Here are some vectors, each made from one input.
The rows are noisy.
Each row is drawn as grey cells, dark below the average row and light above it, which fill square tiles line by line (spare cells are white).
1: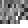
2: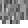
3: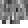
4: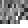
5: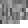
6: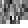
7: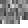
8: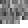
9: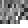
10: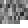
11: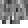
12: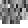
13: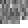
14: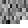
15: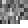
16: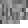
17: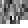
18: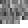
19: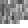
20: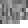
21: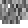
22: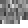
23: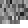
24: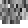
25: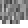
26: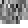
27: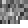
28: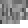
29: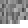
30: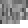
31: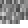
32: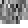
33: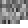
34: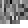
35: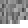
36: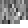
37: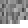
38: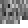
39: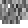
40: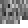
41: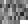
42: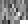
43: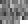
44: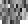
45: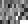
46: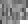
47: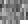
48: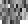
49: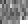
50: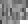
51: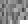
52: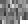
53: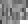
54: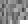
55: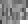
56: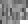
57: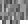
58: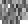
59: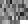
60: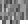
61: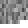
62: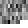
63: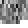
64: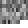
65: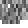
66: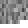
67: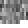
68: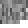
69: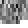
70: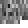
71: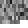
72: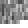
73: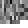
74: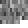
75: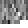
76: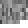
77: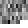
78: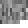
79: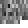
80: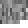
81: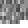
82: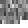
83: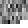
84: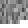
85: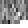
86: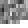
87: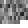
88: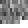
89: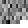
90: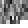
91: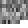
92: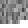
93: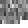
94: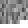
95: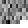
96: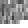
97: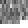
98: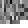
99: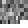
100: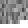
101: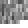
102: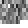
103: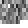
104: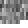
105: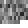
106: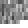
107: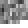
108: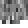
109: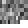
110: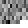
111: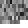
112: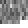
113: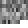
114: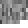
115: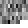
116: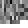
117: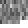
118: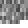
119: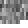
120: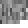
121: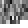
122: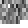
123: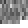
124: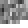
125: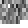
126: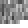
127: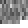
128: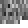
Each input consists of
either a point on a 3-point line and a point on a 6-point line, or a point on an 8-point line.
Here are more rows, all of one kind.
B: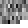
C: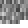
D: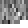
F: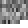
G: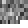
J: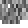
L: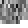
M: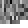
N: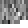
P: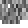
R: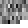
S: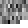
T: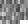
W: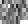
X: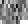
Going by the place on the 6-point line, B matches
F, G, R and S.
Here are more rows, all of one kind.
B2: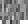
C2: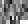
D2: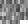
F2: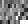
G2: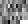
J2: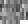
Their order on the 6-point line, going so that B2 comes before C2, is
F2, G2, J2, D2, B2, C2.
